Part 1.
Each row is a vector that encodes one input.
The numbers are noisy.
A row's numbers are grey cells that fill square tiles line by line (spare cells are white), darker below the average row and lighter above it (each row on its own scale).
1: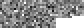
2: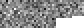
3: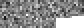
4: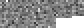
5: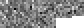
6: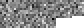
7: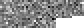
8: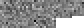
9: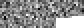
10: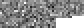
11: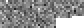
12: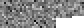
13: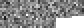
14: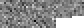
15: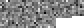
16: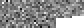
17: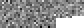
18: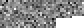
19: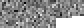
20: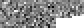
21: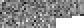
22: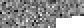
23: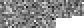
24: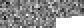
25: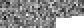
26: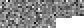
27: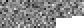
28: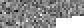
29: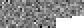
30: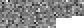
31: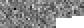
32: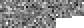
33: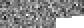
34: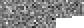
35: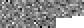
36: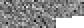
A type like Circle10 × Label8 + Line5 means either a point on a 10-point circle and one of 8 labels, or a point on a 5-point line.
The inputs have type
Bool × Bool × Bool + Unit.
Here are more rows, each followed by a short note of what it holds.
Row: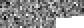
a fixed value
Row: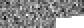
a fixed value
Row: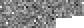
three true/false values
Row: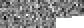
a fixed value
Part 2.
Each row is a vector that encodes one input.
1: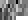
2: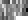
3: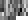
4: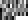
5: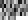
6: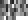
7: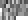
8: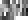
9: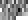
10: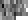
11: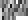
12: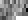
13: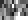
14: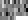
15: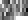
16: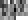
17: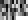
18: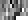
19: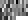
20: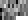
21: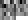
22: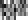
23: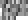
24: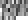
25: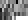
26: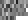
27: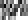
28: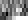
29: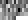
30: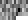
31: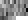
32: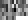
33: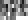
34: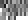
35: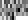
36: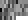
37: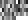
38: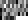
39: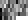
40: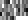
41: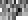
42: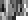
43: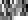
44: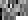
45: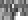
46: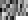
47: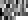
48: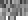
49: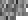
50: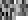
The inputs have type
Line5 × Line6.
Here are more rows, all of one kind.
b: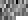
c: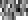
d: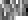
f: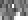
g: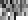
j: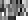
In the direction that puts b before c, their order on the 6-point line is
j, b, g, f, d, c.
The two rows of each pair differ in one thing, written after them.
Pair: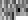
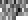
the place on the 5-point line
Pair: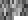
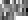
the place on the 6-point line
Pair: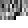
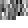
the place on the 5-point line
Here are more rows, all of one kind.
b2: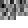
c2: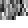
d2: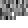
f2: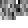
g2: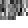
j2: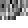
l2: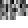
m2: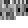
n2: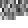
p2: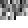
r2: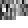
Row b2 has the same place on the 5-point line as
c2, f2, g2 and n2.
